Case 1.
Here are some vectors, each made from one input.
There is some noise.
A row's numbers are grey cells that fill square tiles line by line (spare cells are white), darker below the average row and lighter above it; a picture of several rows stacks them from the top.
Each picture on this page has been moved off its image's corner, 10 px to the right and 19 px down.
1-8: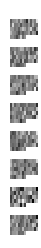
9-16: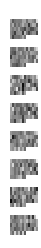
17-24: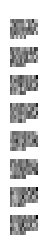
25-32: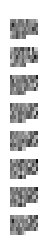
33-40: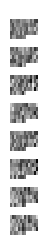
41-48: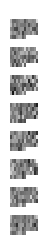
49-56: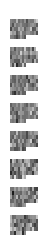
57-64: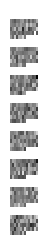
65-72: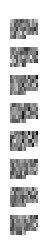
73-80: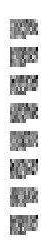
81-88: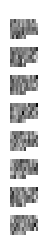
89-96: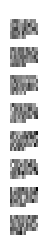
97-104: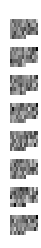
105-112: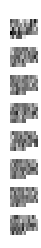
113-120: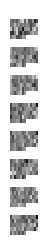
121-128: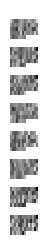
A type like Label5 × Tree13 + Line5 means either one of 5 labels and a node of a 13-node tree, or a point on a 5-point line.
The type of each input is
(Circle11 + Line10) × Label8.
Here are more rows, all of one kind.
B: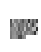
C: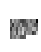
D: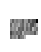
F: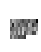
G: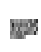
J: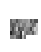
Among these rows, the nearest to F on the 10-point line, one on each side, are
G and J.
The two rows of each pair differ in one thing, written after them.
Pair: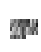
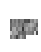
the place on the 11-point circle
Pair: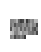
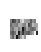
the label
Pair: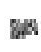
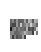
the label
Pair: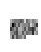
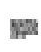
the place on the 11-point circle
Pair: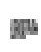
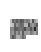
the label
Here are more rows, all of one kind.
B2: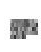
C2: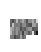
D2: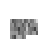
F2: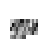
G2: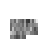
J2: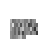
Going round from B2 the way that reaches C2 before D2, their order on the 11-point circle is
B2, C2, G2, J2, D2, F2.
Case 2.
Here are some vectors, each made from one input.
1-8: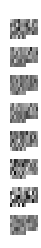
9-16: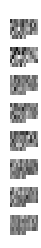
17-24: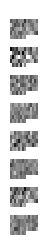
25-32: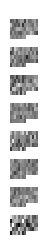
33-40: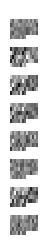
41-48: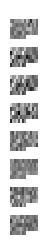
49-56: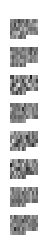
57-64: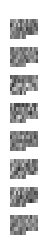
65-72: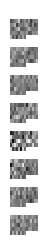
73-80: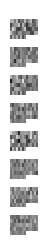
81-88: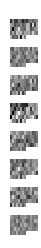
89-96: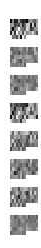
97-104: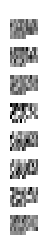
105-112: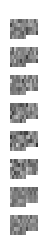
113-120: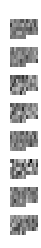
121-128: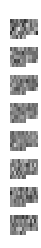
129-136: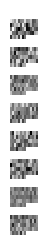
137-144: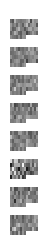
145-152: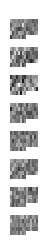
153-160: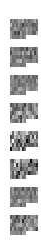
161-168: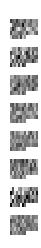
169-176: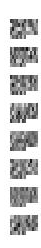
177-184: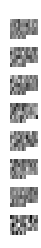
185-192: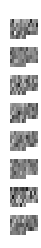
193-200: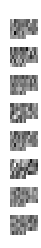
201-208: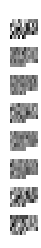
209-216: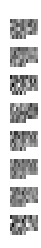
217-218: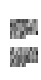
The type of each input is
(Bool × Bool × Bool + Line9) × Line9.
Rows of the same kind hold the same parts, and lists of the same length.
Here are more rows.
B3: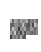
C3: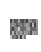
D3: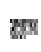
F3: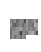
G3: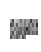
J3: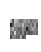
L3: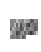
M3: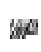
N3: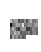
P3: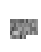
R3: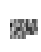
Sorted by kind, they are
B3, F3, G3, J3, M3, N3, P3
C3, D3, L3, R3

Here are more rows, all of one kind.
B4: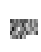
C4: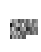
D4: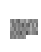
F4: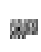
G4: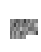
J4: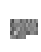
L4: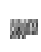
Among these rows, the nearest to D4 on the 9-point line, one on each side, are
C4 and G4.
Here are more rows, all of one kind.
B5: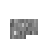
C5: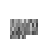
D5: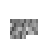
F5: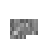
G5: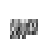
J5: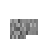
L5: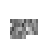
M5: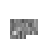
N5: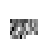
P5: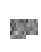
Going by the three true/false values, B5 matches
F5 and M5.
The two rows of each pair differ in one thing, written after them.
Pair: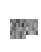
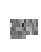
the place on the 9-point line
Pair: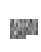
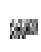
one of the three true/false values
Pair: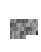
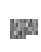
one of the three true/false values
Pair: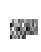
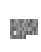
one of the three true/false values
